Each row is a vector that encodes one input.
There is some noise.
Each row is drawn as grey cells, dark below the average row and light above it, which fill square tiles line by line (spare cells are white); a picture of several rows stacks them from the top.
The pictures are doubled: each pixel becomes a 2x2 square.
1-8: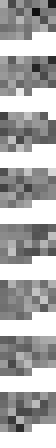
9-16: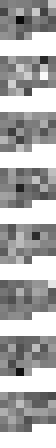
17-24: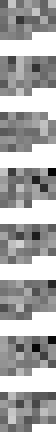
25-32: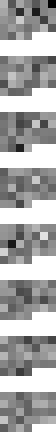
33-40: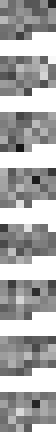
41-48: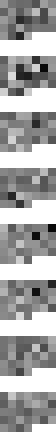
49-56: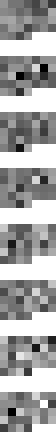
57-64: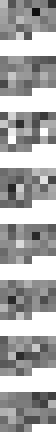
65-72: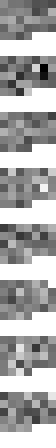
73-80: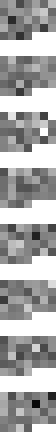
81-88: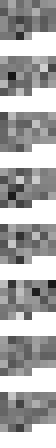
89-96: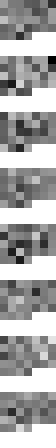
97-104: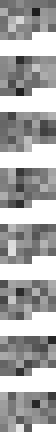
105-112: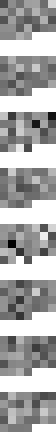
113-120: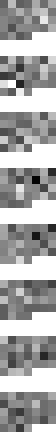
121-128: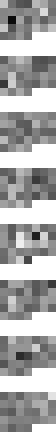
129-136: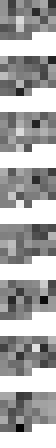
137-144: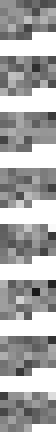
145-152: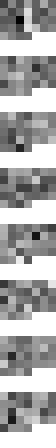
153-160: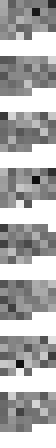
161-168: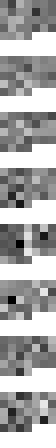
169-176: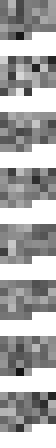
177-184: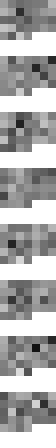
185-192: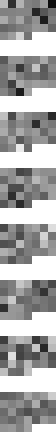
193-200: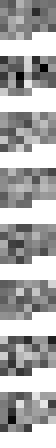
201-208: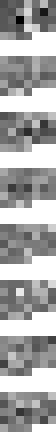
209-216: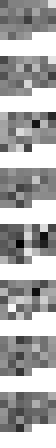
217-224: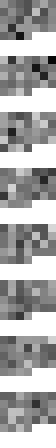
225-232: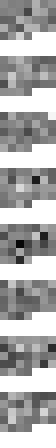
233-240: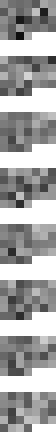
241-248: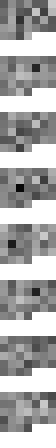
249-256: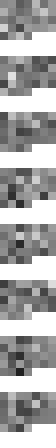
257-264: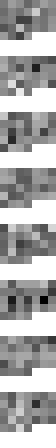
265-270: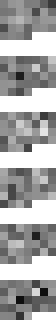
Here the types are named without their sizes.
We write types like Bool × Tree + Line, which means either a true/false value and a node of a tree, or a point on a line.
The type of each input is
List(Line).
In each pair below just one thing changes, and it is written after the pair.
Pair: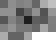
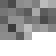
the place on the line in item 2 of the list
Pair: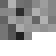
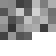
the place on the line in item 1 of the list
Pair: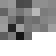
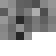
the place on the line in item 2 of the list
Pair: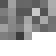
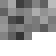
the place on the line in item 2 of the list
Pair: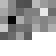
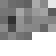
the place on the line in item 1 of the list
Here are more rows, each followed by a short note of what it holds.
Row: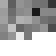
a list of one item
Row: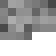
a list of one item
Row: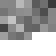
a list of one item
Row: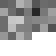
a list of one item
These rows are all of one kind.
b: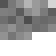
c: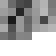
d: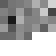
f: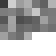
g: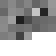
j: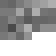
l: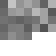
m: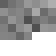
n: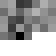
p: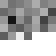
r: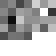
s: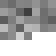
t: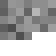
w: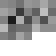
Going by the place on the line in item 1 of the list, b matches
d, j, m and r.
